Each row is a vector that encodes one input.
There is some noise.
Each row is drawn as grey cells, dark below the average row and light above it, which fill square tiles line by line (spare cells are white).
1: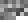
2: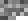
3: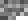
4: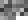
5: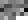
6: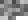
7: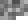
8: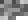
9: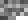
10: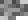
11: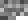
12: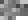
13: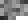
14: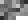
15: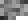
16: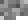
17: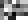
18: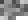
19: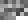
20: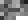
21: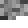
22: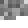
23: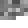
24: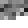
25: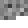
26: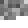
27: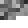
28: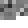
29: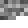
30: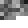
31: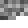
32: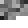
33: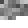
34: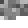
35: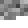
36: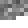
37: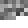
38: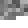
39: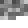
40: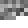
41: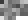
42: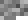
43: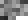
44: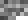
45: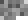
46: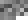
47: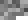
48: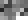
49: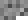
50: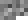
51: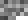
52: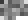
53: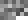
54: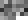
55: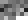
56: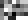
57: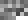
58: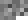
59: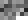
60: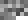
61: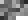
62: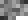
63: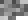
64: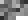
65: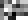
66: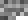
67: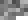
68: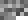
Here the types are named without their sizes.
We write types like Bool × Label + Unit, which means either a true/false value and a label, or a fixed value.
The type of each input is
List(Line).
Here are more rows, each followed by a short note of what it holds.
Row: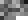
a list of one item
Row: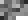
a list of one item
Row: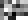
the empty list
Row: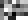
the empty list
